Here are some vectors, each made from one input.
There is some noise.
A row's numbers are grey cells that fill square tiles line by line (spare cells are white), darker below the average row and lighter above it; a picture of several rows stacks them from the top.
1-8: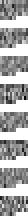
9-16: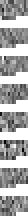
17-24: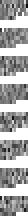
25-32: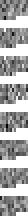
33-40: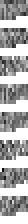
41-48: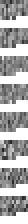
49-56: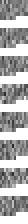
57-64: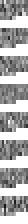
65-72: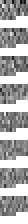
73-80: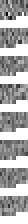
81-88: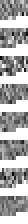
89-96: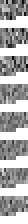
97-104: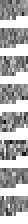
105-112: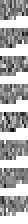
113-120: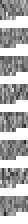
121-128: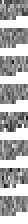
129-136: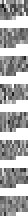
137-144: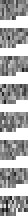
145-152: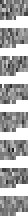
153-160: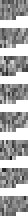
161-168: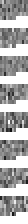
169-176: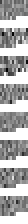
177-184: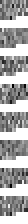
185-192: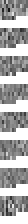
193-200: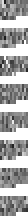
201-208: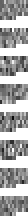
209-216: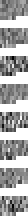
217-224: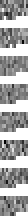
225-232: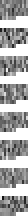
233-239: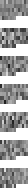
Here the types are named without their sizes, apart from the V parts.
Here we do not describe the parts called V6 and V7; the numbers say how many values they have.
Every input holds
a value of V6 and a value of V7, together with either a node of each of two trees, or four true/false values.
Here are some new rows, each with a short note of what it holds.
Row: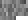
four true/false values, a value of V6 and a value of V7
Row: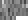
four true/false values, a value of V6 and a value of V7
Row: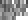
four true/false values, a value of V6 and a value of V7
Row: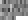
four true/false values, a value of V6 and a value of V7
